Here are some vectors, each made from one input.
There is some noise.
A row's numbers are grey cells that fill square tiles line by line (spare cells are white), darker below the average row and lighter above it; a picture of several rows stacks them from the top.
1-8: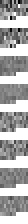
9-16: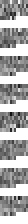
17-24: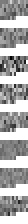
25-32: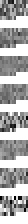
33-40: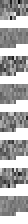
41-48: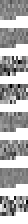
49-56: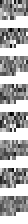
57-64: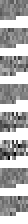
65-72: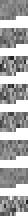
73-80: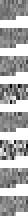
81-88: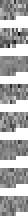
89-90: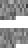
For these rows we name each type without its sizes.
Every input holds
a label, together with either a point on a line, or three true/false values.
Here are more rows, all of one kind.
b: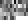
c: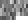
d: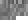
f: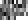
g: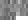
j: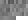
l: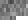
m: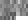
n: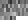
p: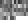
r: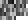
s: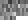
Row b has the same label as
g, m, n and s.
